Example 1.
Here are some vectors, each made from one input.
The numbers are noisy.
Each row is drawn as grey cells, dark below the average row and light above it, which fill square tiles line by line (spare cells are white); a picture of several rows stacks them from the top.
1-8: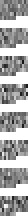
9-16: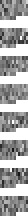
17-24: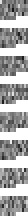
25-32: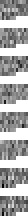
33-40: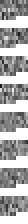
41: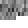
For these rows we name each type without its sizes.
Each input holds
either a label, or a point on a line.
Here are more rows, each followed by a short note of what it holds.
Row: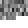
a label
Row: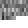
a point on a line
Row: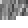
a label
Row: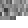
a label
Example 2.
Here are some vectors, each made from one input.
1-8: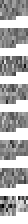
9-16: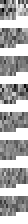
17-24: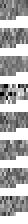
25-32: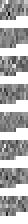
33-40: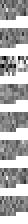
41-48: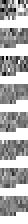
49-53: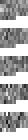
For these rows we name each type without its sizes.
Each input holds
either a fixed value, or a point on each of two lines and a true/false value.
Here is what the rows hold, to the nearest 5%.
About 10% of them hold a fixed value. The rest hold a point on each of two lines and a true/false value.
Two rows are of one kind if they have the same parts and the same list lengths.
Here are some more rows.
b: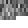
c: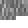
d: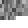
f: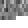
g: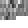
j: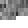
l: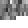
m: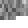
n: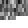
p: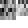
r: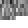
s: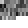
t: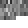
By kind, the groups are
b, c, d, f, g, j, l, m, n, r, s, t
p

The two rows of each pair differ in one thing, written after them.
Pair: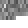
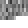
the place on one of the two lines
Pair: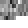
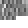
the place on one of the two lines
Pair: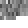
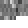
the true/false value
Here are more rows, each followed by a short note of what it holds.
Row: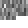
a point on each of two lines and a true/false value
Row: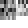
a fixed value
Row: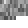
a point on each of two lines and a true/false value
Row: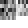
a fixed value
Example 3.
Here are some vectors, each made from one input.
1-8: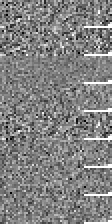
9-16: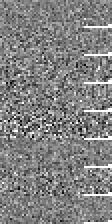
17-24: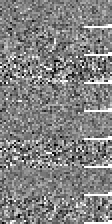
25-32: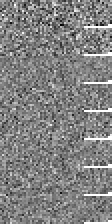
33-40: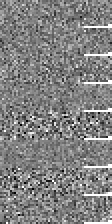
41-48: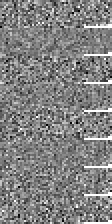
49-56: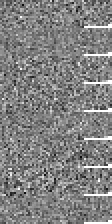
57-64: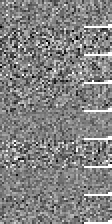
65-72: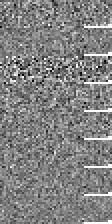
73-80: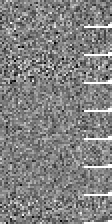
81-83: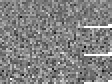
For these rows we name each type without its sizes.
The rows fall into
2 kinds.
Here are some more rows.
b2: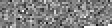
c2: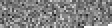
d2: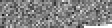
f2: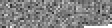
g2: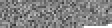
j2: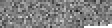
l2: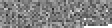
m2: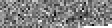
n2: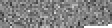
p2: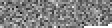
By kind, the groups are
b2, c2, d2, f2, j2, n2, p2
g2, l2, m2

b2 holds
a point on a circle and a label.
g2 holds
a label.
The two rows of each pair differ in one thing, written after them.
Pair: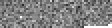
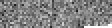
the label
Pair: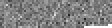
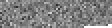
the place on the circle
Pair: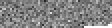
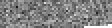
the place on the circle
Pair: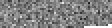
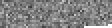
the place on the circle
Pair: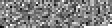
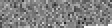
the place on the circle
